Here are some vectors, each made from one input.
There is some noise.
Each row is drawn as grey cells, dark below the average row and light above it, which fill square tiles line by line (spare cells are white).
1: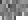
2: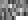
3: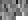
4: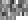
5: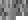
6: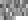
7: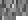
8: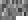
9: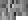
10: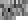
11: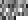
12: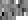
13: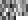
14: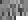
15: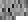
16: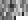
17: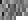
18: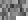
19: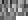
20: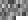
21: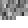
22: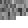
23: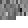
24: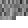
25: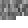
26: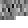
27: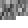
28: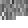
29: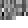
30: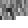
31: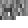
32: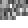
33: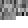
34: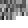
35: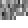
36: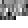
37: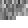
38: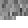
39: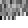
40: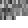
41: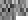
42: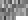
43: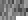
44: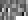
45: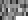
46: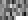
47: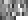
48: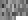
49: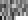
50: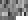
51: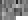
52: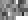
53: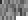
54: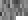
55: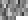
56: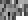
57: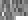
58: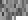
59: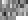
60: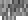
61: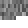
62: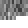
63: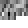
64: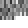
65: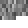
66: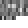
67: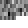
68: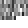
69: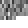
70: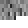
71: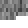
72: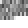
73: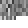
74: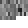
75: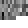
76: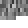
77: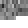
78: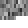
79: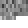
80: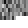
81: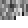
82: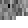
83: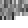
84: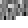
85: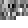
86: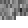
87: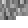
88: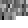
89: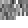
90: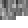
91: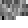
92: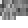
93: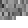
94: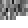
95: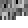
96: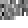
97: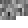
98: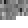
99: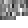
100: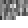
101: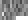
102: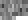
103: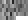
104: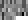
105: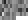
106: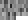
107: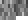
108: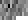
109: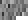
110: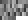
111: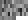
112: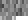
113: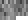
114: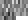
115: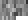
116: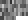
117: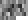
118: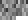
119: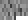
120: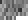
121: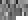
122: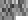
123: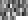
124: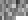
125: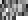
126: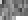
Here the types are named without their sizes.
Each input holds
two labels, together with either a label, or a point on a line.
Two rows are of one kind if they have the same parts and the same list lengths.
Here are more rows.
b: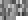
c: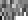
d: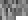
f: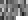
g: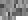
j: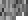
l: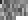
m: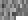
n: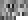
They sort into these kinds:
b, c, f, n
d, g, j, l, m

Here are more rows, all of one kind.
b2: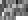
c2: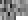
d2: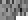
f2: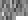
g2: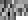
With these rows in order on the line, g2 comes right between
c2 and d2.
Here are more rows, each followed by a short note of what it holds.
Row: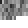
two labels and a point on a line
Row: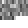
three labels
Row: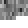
two labels and a point on a line
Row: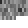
two labels and a point on a line
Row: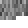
two labels and a point on a line
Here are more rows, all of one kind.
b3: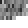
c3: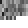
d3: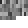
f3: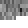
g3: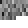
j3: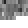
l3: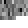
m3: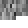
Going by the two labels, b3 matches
j3 and l3.
